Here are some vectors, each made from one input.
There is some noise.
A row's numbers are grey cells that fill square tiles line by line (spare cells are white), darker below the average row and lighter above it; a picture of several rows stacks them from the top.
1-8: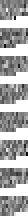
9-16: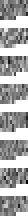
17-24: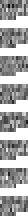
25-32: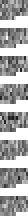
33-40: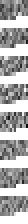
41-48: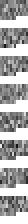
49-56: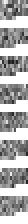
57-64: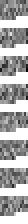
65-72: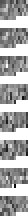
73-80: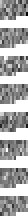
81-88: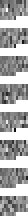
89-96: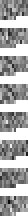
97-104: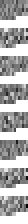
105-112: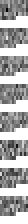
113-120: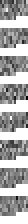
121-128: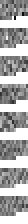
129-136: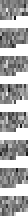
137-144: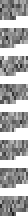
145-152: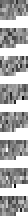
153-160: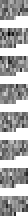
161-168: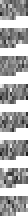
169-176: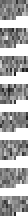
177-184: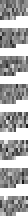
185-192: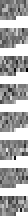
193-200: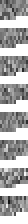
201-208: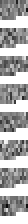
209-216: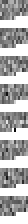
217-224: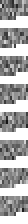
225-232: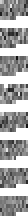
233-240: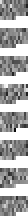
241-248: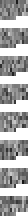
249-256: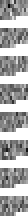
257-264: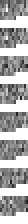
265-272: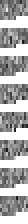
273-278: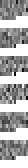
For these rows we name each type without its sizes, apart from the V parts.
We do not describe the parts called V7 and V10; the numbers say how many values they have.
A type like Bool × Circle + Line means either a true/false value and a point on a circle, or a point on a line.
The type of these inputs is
(Circle + Line × (Line + V10)) × V7.
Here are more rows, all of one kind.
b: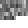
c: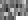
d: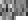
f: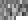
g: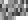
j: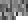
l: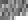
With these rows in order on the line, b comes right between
c and d.
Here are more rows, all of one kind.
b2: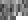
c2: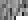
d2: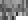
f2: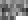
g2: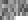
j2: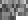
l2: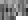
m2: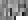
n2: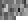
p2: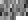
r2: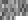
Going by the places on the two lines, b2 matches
c2, n2 and p2.
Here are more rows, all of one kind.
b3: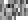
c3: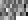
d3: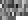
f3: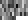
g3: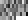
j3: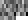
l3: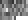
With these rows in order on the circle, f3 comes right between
d3 and g3.
